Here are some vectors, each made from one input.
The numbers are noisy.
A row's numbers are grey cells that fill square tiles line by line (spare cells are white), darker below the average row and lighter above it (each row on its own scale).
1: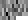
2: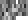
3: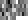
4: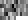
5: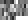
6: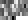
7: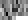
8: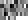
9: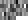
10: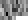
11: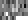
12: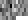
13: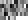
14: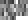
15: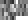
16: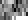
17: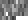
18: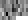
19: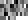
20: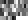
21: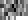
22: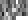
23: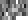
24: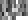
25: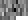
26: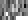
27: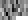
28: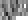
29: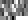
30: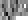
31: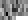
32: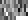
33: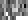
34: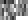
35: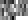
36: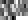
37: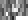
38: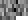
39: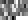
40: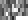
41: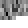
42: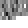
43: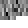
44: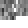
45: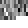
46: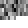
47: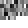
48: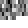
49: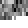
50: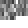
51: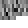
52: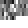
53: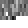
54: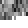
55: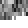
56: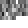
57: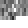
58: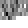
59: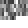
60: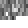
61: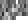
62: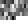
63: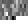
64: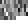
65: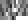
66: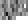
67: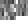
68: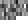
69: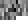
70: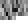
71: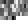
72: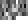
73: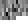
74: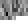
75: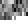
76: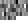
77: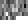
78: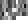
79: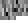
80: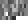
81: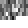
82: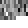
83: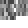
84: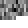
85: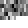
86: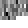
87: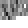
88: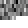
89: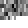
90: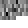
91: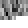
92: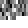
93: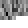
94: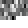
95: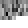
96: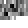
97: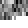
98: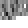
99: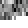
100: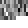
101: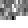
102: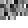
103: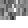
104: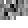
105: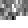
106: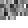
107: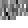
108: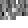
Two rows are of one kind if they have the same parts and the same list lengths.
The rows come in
3 kinds.
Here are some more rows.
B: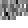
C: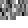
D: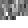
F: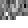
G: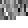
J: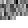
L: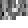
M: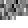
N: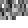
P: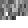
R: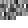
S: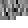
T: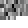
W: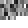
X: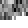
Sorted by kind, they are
B, J, R, W
C, D, F, L, M, N, P, S, T
G, X

